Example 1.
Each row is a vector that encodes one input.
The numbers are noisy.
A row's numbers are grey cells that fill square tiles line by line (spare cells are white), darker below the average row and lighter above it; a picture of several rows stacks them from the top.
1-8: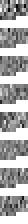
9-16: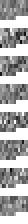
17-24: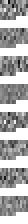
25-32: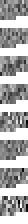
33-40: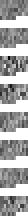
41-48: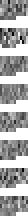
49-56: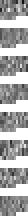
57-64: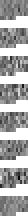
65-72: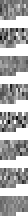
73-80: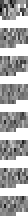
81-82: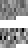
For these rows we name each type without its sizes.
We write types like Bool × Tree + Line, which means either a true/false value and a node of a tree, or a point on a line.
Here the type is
Line.
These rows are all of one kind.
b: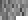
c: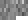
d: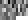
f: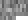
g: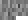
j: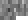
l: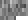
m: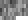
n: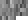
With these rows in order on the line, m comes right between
d and n.
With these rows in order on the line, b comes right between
c and l.
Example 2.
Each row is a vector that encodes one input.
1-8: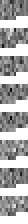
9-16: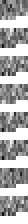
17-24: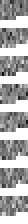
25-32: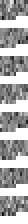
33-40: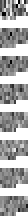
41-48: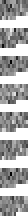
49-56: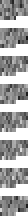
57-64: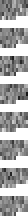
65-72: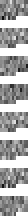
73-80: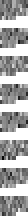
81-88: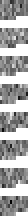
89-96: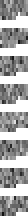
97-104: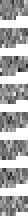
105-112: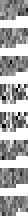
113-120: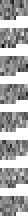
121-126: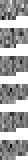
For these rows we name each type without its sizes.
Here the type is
Circle + Unit.
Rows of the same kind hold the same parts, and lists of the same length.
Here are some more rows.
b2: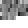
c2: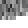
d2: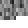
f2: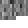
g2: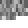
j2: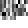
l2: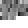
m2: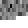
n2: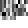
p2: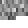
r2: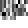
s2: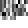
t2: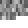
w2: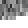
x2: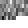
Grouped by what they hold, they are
b2, c2, d2, f2, g2, l2, m2, p2, t2, w2, x2
j2, n2, r2, s2

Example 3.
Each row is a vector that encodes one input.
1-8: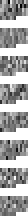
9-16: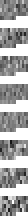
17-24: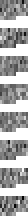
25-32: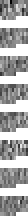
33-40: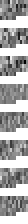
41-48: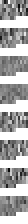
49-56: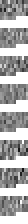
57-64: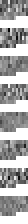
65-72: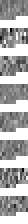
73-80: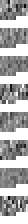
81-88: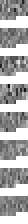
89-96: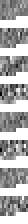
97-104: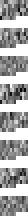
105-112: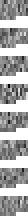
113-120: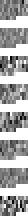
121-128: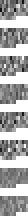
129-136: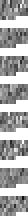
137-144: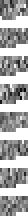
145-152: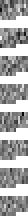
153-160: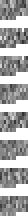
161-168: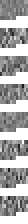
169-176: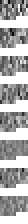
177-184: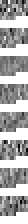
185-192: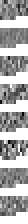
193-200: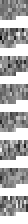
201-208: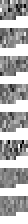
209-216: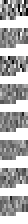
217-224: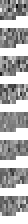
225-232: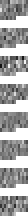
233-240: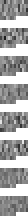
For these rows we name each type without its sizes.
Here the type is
Label.
